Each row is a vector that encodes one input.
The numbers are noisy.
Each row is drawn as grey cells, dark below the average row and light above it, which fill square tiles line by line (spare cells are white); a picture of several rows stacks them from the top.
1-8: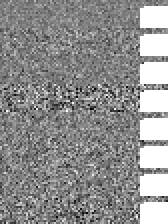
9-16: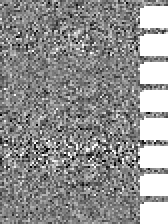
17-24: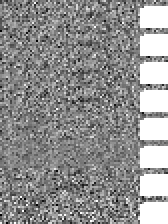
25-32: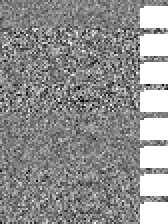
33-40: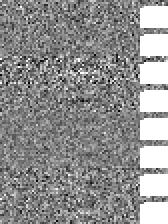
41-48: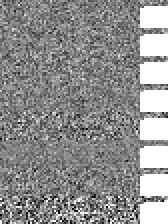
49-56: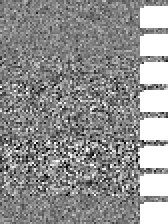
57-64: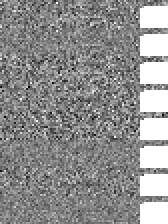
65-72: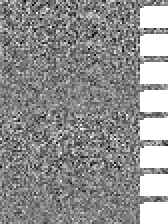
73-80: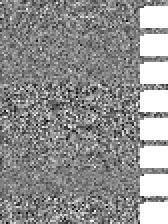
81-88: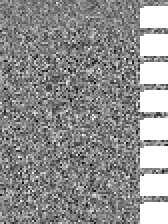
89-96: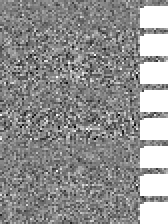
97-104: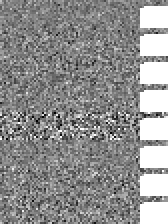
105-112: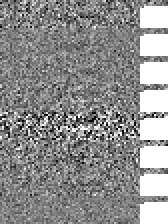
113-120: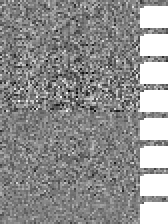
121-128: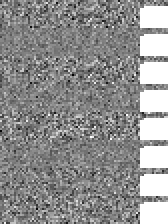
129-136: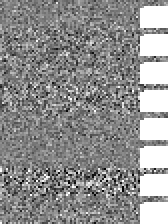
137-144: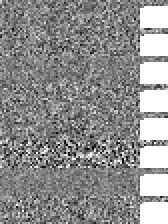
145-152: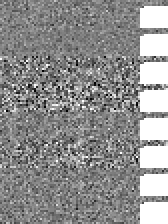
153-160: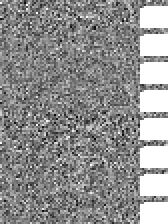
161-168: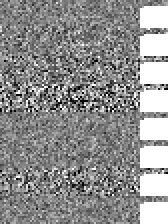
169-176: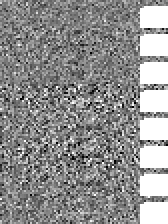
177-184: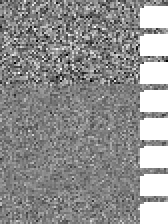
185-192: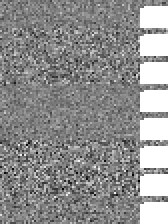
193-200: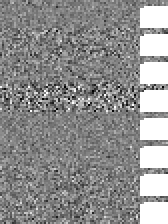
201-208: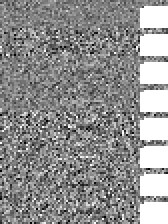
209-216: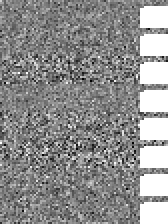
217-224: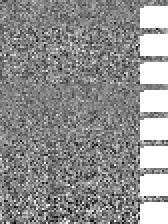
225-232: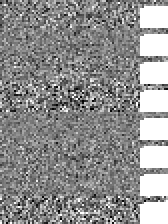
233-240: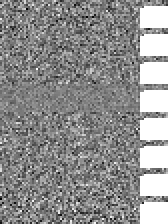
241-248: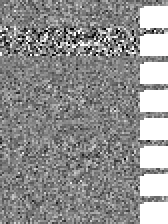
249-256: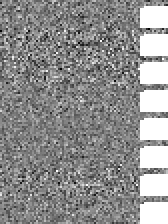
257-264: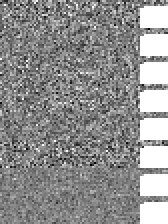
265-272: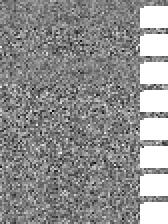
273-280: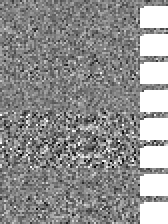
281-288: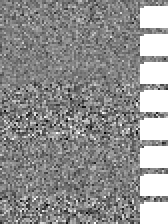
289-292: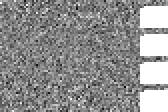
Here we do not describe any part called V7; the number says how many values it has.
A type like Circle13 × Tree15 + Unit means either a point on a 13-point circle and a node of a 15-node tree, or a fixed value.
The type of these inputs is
Circle9 × (Line15 + List2(V7)).
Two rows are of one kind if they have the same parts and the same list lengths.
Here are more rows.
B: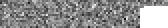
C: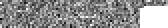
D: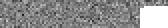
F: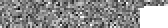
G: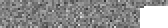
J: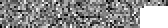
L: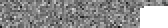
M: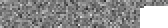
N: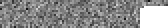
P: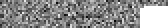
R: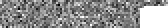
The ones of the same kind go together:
B, N, R
C, L
D, F, J, M, P
G

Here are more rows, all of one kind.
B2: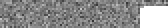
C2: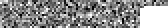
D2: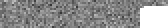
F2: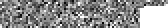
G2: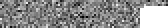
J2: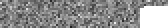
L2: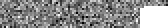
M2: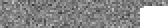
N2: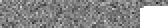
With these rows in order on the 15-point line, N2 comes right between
B2 and M2.
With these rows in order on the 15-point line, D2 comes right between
C2 and F2.
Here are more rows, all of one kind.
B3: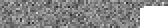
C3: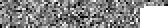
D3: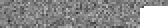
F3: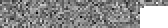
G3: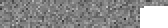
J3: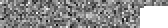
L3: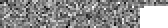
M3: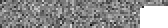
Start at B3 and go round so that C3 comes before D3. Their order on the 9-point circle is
B3, F3, G3, C3, L3, D3, M3, J3.
